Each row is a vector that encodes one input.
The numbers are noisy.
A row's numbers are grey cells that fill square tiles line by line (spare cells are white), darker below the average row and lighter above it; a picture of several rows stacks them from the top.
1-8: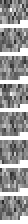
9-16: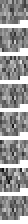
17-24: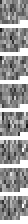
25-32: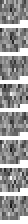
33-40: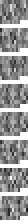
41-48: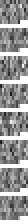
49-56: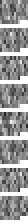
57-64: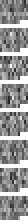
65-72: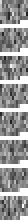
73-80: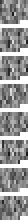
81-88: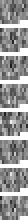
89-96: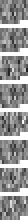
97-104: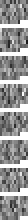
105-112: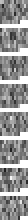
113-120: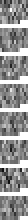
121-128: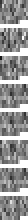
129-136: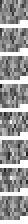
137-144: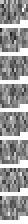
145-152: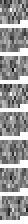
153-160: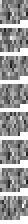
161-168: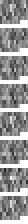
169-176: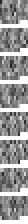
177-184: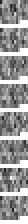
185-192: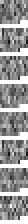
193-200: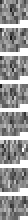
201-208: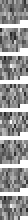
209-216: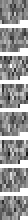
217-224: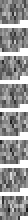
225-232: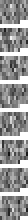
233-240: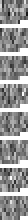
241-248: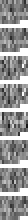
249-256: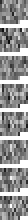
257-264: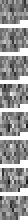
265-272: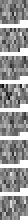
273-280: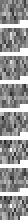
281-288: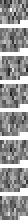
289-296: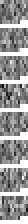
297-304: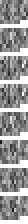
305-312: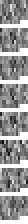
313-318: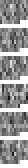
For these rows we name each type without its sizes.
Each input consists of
either a node of a tree, or a list of points on a line.
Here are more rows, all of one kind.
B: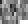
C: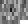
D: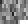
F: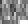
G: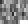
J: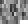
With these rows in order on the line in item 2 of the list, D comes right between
F and G.
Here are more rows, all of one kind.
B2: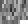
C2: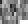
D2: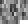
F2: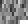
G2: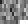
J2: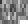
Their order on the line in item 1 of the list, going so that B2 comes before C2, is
B2, F2, G2, D2, C2, J2.
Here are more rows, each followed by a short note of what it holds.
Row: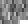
a list of one item
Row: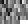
the empty list
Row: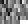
the empty list
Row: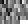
the empty list
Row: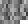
a node of a tree
